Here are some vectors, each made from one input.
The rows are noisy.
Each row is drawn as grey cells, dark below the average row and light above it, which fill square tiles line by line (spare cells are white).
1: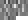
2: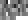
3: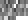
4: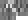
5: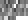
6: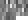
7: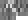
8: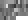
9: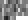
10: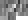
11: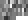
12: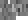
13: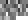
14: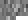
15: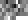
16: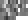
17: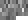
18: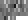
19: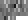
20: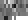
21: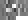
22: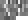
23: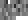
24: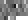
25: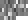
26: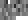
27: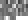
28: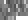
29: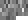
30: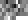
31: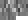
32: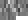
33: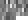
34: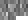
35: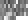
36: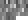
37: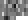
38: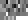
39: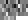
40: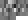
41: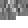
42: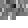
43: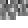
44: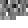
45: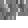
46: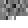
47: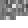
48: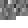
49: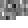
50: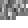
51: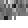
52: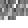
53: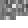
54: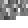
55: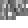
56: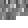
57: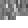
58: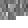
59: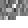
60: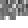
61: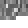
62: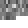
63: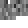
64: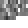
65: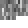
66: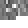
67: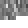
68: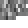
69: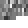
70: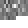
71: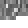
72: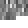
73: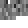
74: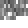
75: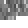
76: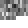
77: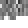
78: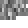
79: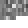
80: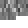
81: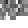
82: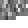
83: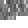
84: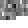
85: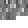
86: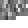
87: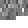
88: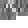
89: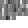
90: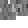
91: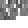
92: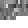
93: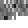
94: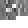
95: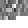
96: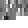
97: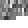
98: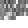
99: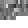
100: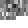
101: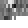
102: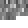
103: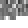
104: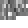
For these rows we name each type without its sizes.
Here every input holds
a point on a circle and three true/false values.
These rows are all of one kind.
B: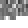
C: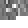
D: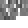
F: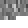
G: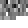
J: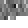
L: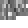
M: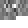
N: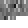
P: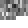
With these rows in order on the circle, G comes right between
B and P.
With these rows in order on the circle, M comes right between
B and C.
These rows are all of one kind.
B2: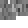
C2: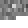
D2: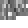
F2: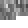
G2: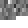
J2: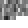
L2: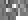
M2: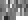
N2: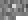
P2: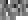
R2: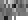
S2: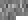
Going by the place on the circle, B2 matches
C2, G2, L2 and N2.
